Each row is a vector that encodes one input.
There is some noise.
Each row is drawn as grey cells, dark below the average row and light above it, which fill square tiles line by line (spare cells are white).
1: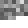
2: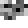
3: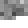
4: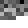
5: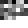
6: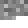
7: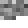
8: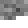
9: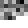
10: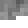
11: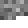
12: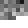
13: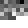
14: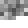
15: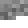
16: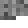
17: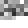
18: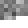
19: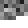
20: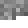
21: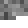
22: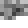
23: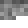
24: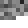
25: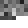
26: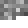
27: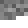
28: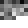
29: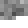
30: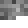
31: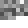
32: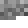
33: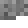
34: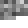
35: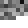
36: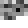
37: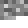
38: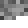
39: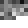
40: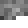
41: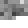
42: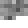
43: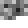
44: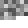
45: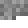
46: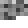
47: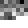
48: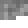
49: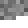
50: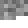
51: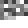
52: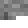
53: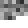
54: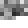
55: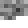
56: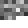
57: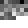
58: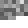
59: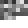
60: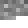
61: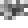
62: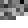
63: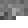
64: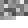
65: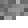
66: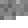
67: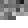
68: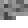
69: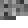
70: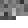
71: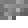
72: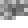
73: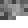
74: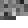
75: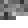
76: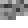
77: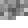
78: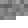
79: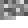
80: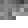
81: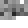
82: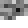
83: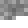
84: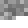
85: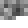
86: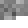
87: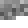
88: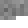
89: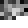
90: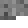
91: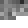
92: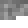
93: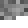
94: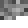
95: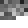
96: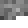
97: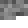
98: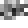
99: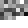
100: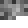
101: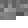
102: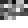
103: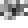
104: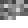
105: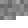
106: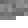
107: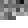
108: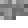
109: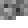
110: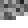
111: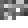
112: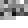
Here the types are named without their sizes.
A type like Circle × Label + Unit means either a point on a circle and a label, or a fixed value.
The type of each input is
Tree.
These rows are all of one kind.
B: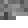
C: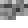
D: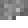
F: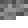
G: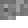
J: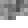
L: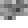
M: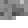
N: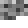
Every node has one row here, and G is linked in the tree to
B, C, D, L and M.
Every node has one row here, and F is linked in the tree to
M.
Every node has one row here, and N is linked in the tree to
B.
